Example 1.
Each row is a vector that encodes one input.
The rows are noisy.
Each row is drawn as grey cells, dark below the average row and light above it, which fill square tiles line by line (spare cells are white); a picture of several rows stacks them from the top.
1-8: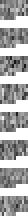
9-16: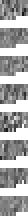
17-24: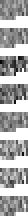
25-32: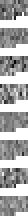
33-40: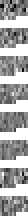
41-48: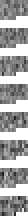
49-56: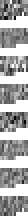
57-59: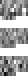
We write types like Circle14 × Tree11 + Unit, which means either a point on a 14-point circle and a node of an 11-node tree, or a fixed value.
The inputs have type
Line7.
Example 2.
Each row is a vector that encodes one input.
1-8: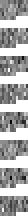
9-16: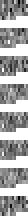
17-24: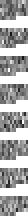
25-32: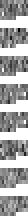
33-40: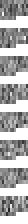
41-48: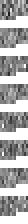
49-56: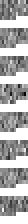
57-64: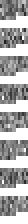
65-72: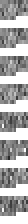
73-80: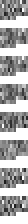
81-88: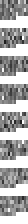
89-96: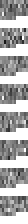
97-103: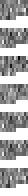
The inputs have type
Bool × Bool × Bool + Unit.
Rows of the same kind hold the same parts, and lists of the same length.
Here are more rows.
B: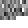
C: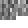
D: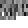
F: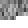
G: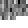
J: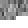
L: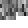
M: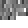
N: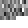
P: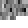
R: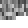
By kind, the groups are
B, N
C, D, F, G, J, L, M, P, R

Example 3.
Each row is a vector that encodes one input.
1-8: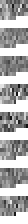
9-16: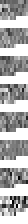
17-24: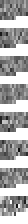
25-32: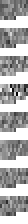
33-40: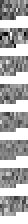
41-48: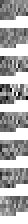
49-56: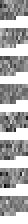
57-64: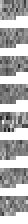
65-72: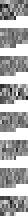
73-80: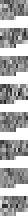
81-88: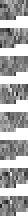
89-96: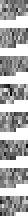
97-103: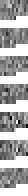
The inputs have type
Tree19.
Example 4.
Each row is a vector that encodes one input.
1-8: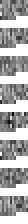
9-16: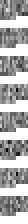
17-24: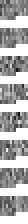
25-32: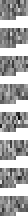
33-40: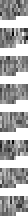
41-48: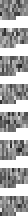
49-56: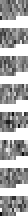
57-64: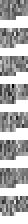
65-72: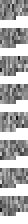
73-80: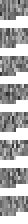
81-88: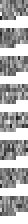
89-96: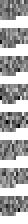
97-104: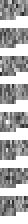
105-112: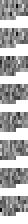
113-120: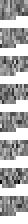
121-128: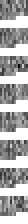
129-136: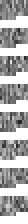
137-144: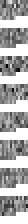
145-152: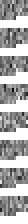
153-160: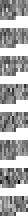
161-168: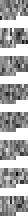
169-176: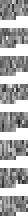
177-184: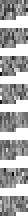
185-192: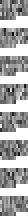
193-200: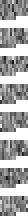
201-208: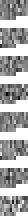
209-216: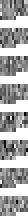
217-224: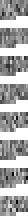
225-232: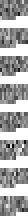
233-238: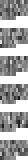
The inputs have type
Circle10.
